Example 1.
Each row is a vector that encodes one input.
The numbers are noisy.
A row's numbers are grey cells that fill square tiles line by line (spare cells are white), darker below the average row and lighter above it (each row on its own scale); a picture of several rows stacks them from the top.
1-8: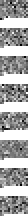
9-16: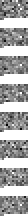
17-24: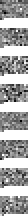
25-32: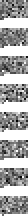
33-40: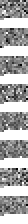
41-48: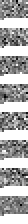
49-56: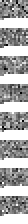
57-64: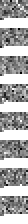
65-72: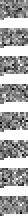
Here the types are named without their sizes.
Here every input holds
a point on a line, together with either a fixed value, or four true/false values.
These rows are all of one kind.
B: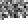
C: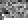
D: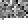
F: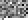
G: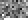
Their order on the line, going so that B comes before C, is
F, B, C, G, D.
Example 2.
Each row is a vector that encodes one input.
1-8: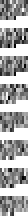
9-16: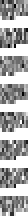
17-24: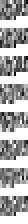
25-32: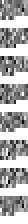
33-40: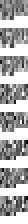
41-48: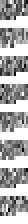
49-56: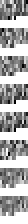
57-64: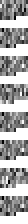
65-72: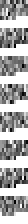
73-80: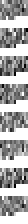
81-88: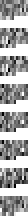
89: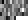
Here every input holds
a list of up to two points on an 8-point line.
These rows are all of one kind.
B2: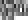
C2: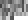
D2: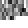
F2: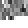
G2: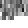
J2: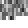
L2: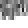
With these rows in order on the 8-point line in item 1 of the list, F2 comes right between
D2 and J2.
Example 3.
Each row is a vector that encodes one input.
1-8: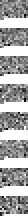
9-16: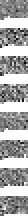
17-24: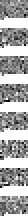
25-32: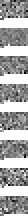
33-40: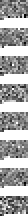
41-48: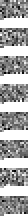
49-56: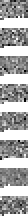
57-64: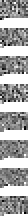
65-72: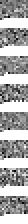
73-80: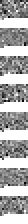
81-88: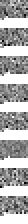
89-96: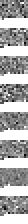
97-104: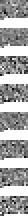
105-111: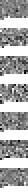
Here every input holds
a list of up to two points on a 5-point line.
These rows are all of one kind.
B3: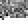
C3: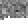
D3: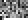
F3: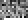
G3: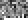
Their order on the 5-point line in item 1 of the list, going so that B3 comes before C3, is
F3, G3, D3, B3, C3.
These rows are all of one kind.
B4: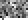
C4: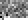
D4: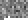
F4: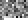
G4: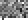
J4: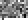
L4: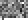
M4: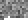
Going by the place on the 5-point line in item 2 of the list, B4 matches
G4 and J4.
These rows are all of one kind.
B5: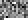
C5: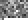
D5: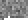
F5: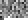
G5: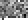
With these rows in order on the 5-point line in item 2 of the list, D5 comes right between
B5 and F5.
